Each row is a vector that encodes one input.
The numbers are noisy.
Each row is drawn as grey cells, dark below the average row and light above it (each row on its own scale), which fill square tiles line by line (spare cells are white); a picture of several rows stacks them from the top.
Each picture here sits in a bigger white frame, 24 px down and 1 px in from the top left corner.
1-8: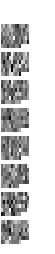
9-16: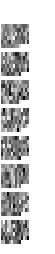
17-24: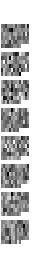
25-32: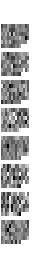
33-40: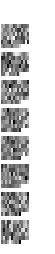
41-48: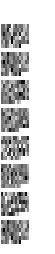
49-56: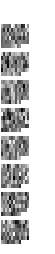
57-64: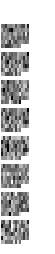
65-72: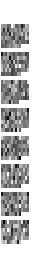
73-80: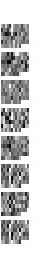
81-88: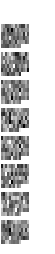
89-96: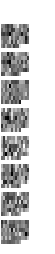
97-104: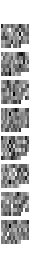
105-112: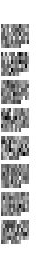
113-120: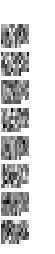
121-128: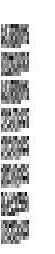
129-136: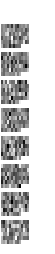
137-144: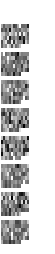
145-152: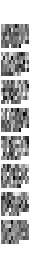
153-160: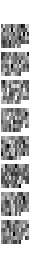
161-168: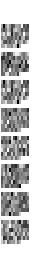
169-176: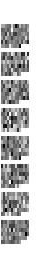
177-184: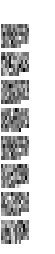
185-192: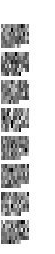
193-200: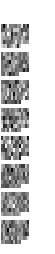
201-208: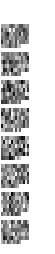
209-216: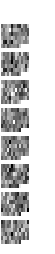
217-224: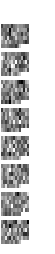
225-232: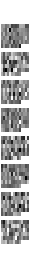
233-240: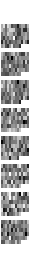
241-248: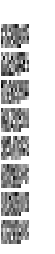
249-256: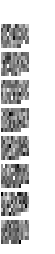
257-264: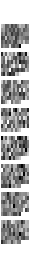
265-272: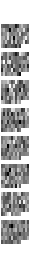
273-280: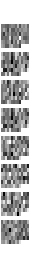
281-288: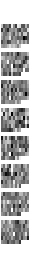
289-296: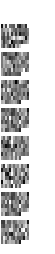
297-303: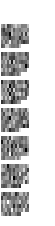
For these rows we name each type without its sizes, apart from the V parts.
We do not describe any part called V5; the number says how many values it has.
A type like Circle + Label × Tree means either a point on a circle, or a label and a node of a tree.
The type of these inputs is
(Bool × Bool × Bool × Bool + Label × V5) × Label.
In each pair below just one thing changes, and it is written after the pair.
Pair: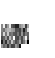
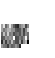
the value of V5
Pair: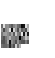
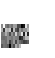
one of the two labels
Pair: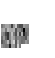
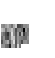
the value of V5
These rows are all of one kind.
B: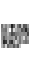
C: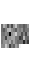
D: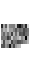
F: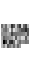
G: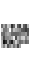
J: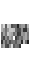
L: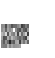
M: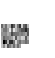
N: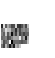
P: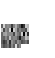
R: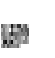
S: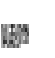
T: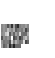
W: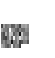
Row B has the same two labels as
F, G, M and S.
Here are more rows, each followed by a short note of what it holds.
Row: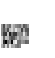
a label and four true/false values
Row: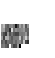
a label and four true/false values
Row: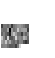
a label and four true/false values
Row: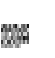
a label and four true/false values
